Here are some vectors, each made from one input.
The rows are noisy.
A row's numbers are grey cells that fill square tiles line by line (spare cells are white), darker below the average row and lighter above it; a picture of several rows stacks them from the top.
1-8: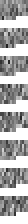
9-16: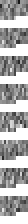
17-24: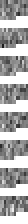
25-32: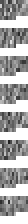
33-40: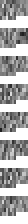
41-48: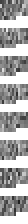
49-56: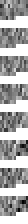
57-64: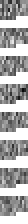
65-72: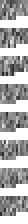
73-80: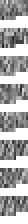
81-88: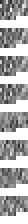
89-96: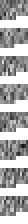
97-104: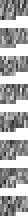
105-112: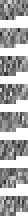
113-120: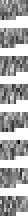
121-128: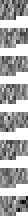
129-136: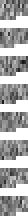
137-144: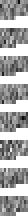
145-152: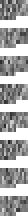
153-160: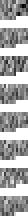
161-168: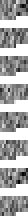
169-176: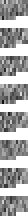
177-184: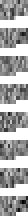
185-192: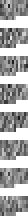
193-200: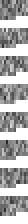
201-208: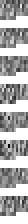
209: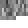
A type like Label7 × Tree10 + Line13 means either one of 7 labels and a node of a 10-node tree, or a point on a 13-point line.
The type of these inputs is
Line13 + Line14 + Line15.
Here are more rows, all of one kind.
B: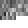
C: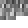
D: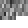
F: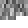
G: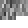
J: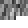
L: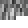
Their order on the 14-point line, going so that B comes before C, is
B, D, G, F, C, L, J.
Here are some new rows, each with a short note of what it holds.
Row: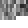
a point on a 15-point line
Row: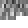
a point on a 14-point line
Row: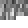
a point on a 14-point line
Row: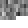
a point on a 15-point line
